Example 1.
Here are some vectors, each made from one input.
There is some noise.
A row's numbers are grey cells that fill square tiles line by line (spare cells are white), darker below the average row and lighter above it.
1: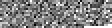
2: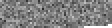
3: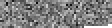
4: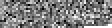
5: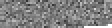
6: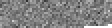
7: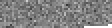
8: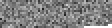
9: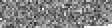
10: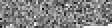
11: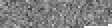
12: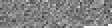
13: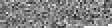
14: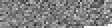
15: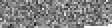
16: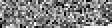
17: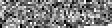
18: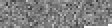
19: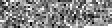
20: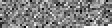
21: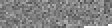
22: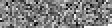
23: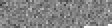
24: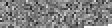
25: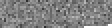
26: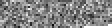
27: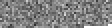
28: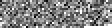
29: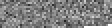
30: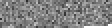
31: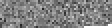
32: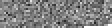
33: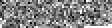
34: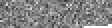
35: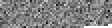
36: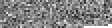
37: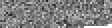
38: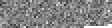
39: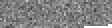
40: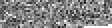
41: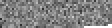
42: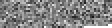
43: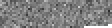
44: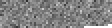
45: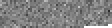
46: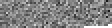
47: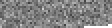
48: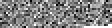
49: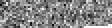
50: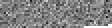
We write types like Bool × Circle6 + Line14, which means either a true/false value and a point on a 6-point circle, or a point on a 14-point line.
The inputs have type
Bool × (Tree7 + Unit).
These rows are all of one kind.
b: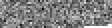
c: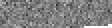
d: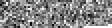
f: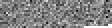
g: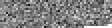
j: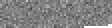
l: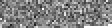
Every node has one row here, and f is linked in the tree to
b and c.
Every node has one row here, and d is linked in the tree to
l.
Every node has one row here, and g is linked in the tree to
b and j.
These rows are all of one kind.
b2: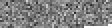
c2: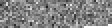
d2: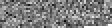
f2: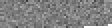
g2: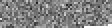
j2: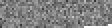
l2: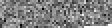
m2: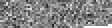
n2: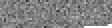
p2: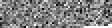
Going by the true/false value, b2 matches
g2 and p2.
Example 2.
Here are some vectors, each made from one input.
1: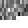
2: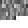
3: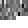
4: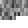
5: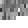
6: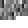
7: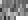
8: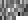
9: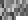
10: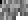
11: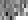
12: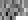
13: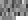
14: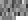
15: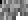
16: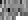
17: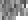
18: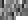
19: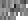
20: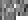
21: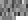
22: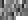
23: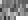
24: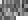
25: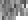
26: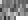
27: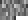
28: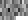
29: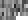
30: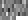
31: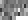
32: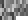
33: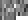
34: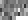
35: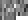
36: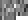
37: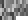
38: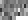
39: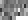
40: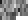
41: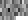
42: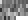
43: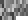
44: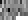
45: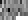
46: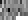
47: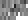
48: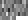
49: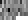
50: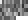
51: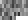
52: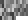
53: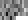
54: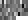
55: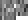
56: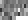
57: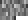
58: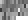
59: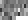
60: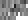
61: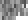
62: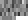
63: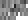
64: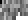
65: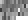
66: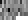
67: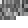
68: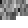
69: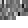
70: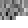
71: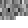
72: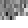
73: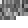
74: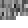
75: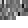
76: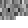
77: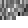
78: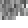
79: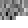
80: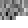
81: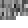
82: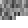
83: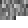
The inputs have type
Bool × Circle11.
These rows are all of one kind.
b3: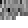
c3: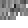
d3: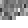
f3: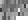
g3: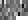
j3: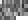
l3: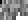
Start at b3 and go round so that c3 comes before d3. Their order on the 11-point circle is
b3, l3, g3, j3, c3, f3, d3.
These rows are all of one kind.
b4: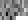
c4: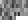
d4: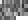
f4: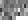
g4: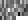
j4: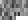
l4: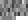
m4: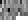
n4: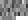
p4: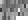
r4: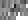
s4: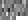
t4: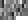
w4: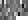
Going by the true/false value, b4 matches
m4, r4 and t4.
